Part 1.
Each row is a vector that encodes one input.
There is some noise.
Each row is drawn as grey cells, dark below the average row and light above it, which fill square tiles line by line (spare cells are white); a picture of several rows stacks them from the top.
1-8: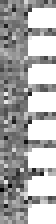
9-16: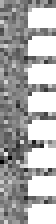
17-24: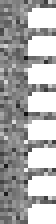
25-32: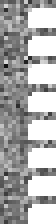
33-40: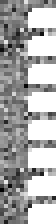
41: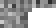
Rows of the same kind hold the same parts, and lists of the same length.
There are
2 kinds of row.
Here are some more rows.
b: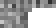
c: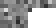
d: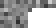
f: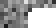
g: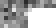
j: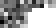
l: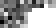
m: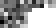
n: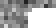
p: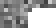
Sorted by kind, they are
b, c, d, f, g, n, p
j, l, m

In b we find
a point on a 6-point circle and a true/false value.
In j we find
a fixed value.
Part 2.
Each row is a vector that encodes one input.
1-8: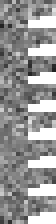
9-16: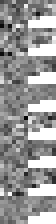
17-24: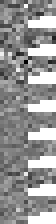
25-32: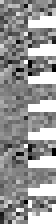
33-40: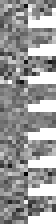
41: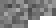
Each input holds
either a point on a 6-point circle, or a point on a 5-point line.
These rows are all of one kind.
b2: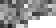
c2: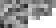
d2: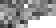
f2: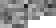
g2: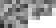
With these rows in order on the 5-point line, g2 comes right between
c2 and f2.
